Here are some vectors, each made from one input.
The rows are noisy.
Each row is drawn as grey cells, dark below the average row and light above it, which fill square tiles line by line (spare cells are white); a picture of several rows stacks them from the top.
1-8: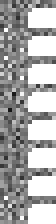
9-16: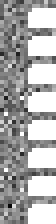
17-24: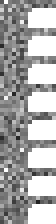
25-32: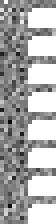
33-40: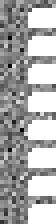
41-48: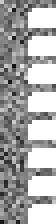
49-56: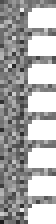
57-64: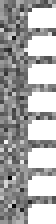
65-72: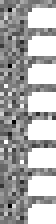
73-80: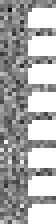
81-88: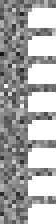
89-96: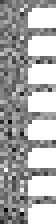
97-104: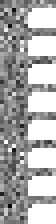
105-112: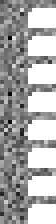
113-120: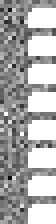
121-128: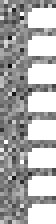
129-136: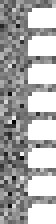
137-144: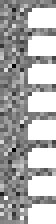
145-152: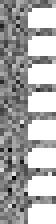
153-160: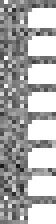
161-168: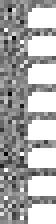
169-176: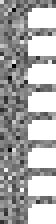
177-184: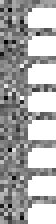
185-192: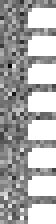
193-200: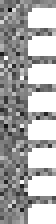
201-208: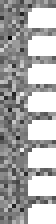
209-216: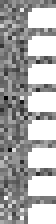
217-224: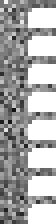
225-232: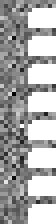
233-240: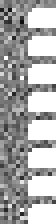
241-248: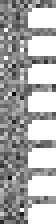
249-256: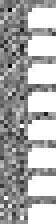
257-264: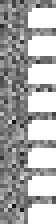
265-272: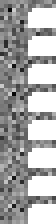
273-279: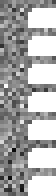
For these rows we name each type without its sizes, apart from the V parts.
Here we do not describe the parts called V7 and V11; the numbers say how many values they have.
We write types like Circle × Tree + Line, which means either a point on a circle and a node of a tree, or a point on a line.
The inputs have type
((Bool × Line + V11) × Line + Label) × V7.
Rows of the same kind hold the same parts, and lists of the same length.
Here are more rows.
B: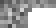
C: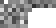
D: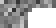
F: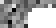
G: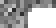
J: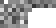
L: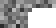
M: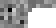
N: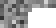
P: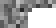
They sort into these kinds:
B, D, G, N
C, J, L, M, P
F

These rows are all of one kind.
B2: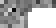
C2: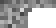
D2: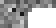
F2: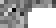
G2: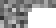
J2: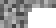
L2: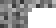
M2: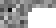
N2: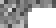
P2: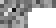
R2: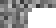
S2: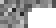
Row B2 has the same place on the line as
F2 and R2.
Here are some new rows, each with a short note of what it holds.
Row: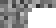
a point on a line, a value of V7 and a value of V11
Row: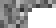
a point on each of two lines, a true/false value and a value of V7
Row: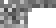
a point on each of two lines, a true/false value and a value of V7
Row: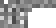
a point on a line, a value of V7 and a value of V11
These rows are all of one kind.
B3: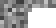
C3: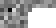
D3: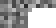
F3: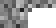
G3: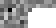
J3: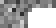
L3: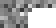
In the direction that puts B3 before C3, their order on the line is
J3, B3, G3, L3, F3, C3, D3.
